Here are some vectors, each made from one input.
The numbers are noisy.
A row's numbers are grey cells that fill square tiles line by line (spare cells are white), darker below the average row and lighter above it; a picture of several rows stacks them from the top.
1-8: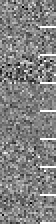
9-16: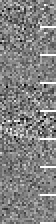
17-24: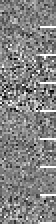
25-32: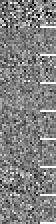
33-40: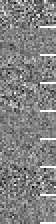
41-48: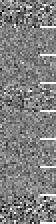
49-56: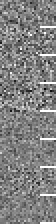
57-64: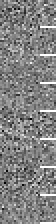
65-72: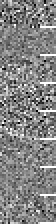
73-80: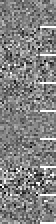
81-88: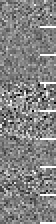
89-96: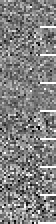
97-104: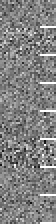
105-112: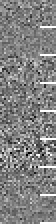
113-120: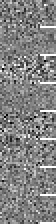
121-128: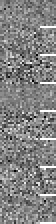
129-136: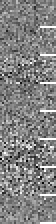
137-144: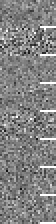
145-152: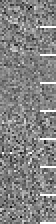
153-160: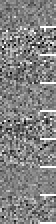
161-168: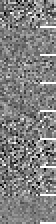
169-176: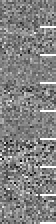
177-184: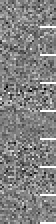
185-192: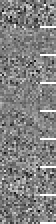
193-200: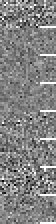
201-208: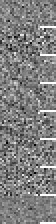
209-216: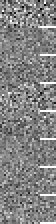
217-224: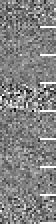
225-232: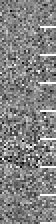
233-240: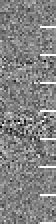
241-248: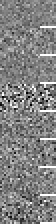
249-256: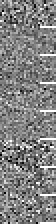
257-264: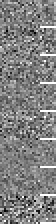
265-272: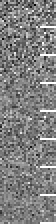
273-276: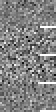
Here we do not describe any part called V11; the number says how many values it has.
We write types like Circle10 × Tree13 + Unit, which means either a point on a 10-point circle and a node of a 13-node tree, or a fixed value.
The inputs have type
Bool × Circle8 × V11 + Line5 × Tree9.
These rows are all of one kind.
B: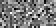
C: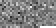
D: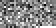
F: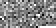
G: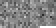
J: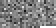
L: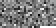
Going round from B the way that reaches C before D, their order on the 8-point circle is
B, L, C, G, D, F, J.
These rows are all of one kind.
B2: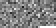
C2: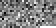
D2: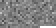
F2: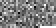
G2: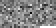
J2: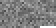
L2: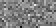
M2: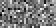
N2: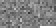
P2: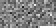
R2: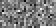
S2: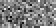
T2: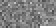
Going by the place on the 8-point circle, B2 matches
C2, G2, N2 and T2.
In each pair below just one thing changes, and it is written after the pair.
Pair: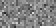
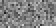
the value of V11
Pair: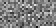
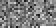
the value of V11
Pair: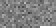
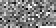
the place on the 8-point circle
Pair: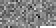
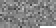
the place on the 8-point circle
